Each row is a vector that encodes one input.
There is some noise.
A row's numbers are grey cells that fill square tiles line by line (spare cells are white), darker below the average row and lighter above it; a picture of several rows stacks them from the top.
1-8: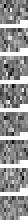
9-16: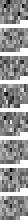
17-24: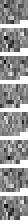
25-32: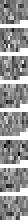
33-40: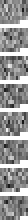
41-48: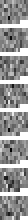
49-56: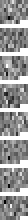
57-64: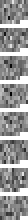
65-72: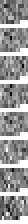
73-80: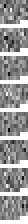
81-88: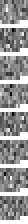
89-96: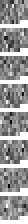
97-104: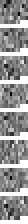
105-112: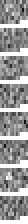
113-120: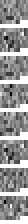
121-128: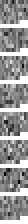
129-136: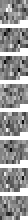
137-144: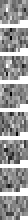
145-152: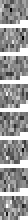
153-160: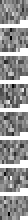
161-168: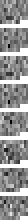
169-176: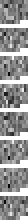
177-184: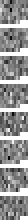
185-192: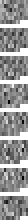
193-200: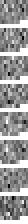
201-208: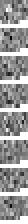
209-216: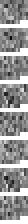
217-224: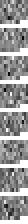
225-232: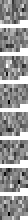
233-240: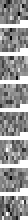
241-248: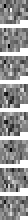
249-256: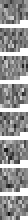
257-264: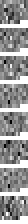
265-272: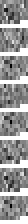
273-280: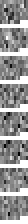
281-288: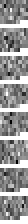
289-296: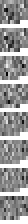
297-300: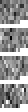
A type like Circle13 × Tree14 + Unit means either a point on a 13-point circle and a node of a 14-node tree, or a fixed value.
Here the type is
(Circle8 + Unit) × Line5 + Line11.
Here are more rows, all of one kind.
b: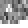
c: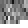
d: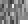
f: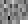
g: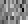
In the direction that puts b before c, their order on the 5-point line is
f, g, b, c, d.
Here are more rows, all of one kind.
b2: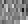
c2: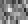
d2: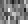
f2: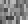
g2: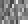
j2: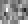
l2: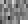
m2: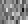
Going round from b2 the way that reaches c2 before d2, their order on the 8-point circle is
b2, g2, j2, c2, d2, m2, f2, l2.
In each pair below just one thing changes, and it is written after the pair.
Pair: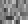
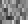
the place on the 8-point circle
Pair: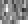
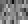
the place on the 5-point line
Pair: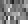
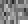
the place on the 8-point circle
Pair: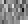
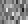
the place on the 8-point circle
